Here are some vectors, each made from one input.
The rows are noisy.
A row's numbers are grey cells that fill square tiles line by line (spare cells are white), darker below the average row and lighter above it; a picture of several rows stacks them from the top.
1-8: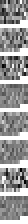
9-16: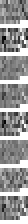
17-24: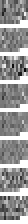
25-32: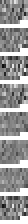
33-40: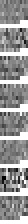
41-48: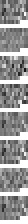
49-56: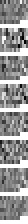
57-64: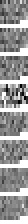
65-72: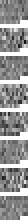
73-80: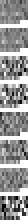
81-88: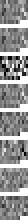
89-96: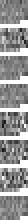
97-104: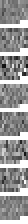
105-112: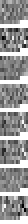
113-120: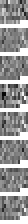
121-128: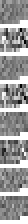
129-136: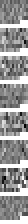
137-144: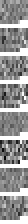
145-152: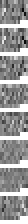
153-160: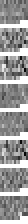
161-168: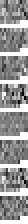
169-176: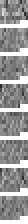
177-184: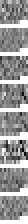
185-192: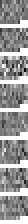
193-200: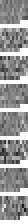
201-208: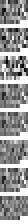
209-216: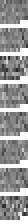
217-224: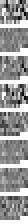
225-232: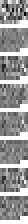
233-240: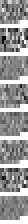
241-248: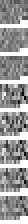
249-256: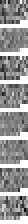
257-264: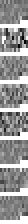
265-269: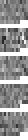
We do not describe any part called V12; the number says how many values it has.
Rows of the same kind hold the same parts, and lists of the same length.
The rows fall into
2 kinds.
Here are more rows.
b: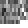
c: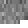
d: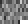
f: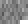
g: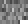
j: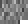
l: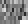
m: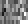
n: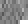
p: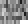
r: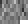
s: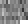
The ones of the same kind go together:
b, c, f, g, m, n, p, s
d, j, l, r

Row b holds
a point on a 10-point line, a true/false value and a value of V12.
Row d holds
a point on a 7-point line and a true/false value.
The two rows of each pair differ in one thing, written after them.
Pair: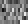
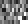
the place on the 10-point line
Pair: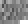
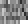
the true/false value
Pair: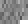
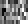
the value of V12
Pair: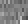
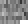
the place on the 10-point line
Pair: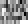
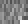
the place on the 10-point line
